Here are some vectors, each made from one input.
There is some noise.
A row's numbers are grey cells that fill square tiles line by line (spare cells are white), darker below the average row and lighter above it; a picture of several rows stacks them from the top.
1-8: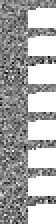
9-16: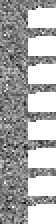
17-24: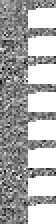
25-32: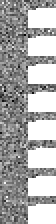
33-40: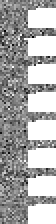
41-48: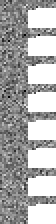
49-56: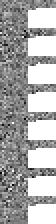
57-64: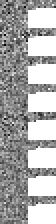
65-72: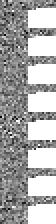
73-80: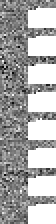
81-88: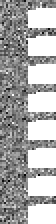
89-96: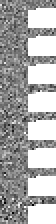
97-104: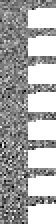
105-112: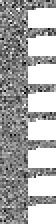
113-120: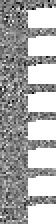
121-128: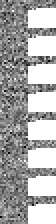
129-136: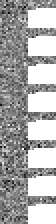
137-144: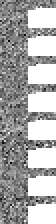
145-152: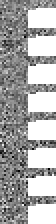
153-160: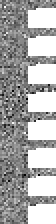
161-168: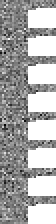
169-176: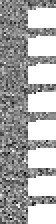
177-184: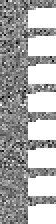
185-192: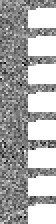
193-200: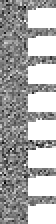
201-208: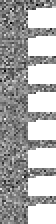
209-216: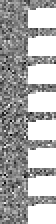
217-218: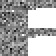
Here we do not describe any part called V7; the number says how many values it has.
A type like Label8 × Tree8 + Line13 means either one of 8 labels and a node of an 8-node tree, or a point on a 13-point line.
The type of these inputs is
Bool × (Tree8 + V7) + Line6 + Tree9.
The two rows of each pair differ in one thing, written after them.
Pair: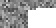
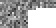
the true/false value
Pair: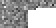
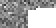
the node of the tree
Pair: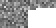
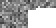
the node of the tree
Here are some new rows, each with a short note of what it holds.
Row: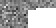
a node of an 8-node tree and a true/false value
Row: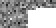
a true/false value and a value of V7
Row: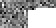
a point on a 6-point line
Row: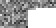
a node of an 8-node tree and a true/false value
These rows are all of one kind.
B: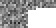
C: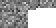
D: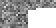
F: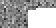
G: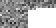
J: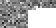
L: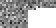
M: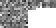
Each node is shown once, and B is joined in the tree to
C and L.
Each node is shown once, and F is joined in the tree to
C and J.
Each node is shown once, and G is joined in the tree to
L.
